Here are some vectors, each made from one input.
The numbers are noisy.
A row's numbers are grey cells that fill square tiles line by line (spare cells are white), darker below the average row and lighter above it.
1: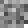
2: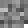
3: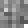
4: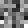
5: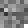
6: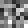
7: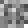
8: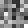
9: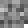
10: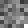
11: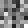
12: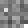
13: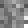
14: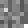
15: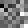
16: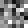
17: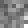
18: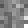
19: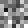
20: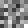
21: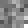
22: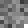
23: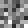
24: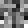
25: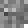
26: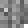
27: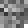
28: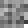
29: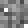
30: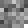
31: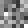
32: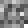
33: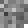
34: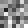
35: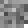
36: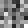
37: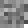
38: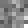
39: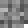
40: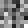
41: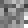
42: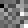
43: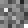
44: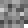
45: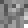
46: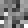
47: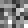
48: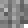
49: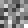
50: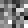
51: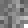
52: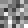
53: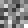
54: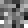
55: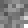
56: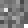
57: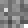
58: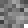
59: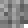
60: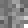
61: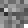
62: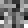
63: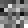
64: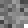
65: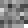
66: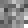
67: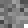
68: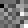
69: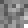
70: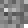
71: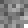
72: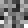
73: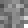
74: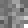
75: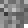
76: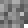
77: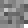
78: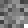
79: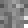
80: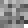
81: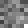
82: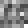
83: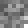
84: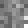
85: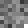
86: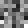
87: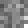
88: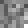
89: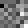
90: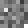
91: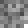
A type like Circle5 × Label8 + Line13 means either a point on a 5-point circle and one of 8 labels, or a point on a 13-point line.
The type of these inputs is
Line3 × Line4 + List2(Line6).
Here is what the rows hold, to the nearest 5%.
About 25% of them hold a point on a 3-point line and a point on a 4-point line. The rest are lists of up to two points on a 6-point line: about 5% of all rows are empty, 35% hold one and 35% two.
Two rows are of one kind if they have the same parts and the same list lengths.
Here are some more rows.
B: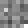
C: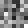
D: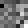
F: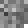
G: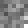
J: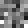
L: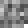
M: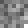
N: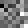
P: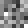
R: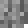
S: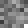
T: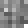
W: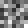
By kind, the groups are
B, F, L, R, T
C, J, P, W
D, N
G, M, S

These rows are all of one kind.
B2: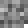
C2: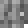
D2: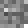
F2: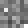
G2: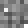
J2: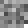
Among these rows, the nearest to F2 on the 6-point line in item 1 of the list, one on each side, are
C2 and G2.
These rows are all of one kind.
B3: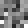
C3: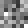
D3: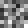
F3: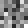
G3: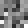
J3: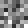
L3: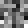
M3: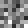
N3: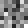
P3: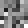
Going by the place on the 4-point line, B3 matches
C3, G3 and P3.
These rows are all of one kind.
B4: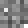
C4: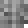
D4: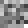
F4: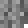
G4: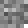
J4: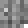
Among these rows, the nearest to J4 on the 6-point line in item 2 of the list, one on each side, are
B4 and D4.
